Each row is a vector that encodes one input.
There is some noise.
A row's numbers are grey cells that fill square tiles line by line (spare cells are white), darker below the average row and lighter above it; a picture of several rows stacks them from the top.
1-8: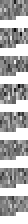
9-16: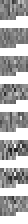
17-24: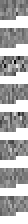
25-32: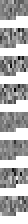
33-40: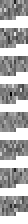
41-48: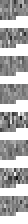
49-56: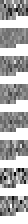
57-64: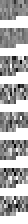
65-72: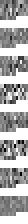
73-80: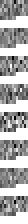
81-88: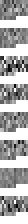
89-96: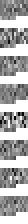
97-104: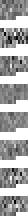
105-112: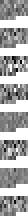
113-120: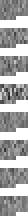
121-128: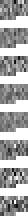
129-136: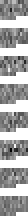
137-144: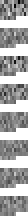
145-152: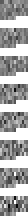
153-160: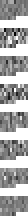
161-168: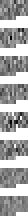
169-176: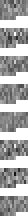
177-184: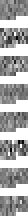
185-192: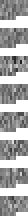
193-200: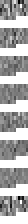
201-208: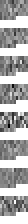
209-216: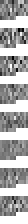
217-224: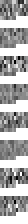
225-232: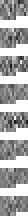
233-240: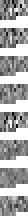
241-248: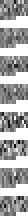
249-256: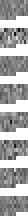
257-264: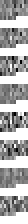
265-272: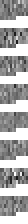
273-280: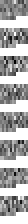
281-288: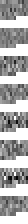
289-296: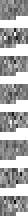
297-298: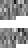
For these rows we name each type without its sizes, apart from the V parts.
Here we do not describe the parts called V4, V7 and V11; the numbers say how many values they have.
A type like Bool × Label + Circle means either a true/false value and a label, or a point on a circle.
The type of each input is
Bool × V11 + Label × Label + V4 × V7.
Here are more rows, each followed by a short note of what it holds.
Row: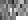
a value of V4 and a value of V7
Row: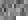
a true/false value and a value of V11
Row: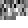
a value of V4 and a value of V7
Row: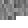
a true/false value and a value of V11
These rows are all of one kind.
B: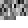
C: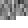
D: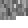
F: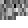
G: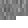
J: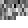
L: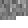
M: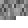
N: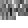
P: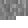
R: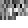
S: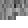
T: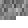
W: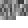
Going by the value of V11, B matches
C, J and P.
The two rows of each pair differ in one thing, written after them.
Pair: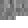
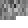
the value of V4
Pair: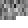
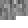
the value of V7
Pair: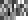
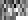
the value of V4
